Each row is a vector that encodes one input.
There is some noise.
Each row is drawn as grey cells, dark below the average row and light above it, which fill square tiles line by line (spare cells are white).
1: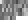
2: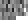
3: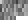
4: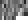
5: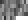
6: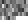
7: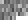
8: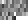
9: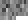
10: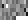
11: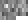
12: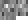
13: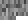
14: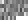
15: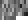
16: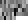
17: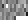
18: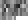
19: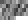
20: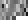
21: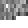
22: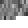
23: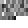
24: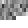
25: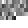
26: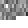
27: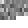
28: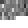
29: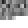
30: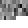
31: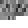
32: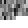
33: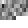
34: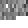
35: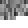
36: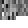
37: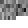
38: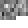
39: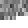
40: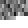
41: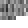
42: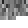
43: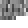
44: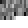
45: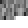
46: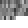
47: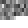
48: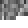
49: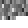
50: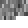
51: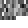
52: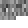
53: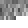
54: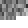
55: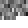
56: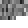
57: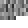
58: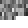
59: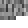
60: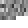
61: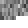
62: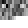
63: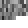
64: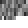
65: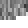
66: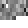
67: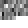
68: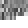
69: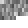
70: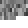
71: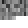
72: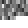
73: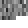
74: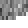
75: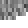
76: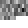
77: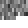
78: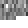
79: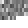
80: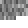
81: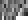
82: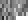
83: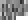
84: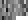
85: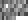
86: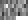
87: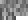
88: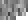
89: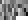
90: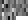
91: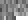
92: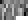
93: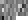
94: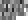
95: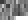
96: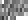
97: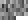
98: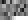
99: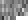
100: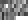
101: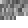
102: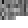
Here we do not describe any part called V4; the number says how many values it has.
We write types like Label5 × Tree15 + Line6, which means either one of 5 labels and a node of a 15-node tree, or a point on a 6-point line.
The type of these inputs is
(Line6 + V4) × Tree7.
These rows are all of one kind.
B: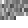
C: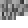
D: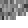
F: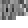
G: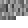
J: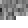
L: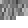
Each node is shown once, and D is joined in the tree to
F.
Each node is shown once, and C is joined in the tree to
B.
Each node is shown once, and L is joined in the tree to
G and J.
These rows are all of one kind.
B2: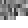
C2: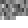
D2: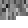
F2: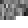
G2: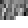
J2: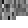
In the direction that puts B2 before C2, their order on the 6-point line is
F2, G2, B2, C2, J2, D2.
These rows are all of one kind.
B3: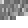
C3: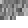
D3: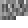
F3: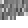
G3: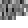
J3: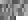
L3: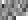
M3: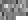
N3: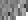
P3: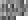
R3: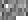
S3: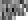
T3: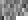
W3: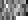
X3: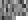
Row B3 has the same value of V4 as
C3, F3, J3 and T3.
